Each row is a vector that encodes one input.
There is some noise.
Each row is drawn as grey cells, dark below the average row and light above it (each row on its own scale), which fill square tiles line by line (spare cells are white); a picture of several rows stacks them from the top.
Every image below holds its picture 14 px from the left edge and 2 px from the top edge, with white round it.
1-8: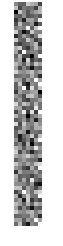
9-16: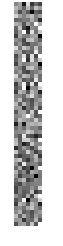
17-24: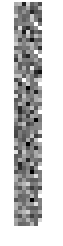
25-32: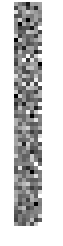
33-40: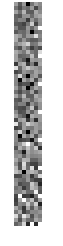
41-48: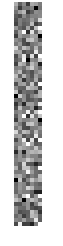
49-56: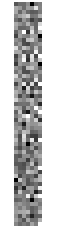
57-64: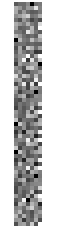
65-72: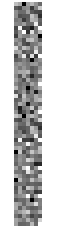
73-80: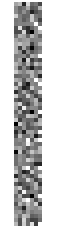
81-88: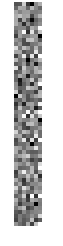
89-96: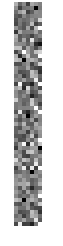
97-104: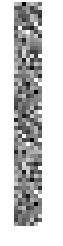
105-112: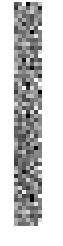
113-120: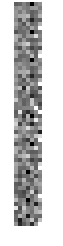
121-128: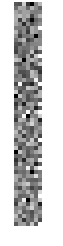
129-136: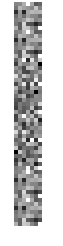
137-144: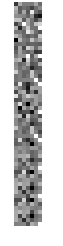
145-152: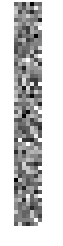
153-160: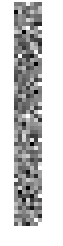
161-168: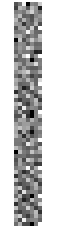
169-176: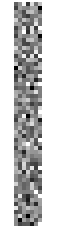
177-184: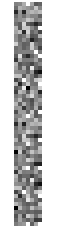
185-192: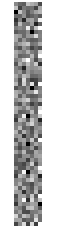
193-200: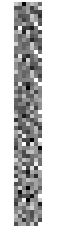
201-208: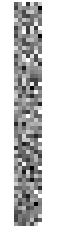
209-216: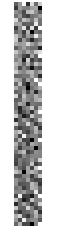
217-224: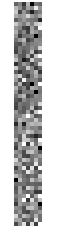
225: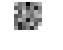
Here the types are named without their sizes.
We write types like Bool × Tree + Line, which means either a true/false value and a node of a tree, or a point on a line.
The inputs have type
Circle + Unit.
